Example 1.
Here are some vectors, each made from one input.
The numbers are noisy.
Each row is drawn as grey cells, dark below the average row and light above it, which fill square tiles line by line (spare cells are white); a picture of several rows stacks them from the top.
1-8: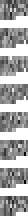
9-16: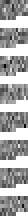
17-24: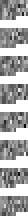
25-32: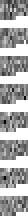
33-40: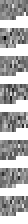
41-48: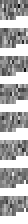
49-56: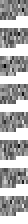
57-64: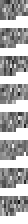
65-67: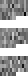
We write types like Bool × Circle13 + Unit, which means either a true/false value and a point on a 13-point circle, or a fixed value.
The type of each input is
Bool × (Tree9 + Unit).
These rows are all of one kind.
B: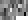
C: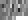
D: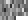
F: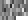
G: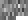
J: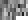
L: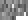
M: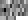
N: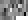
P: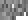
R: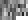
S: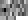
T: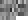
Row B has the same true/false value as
C, G and N.
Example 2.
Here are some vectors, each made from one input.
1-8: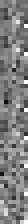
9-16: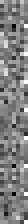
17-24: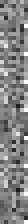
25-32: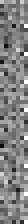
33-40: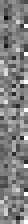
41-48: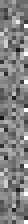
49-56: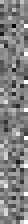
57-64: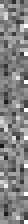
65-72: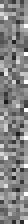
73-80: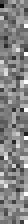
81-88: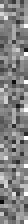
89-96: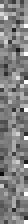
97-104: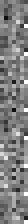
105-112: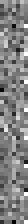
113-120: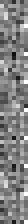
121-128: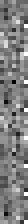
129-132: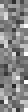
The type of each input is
Line8 + Line16.
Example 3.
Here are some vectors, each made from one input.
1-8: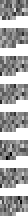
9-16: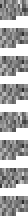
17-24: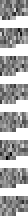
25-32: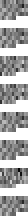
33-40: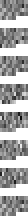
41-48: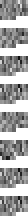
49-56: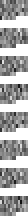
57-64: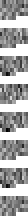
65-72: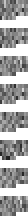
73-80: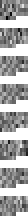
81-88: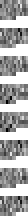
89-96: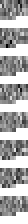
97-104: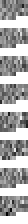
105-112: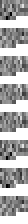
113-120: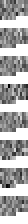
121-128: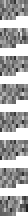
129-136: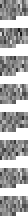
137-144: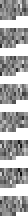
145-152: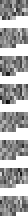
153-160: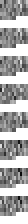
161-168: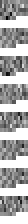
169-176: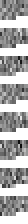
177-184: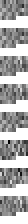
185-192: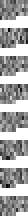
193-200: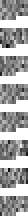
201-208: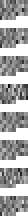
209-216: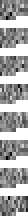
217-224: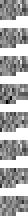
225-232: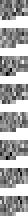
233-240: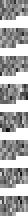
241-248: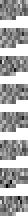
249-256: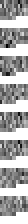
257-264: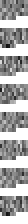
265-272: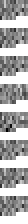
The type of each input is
Bool × Label5.
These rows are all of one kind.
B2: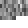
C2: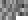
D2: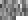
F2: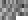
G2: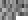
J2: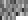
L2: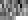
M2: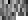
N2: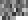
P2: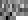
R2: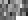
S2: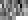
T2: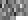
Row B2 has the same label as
C2, D2, F2 and G2.
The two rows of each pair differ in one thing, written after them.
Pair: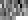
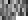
the label
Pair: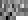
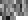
the true/false value
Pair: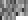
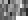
the label
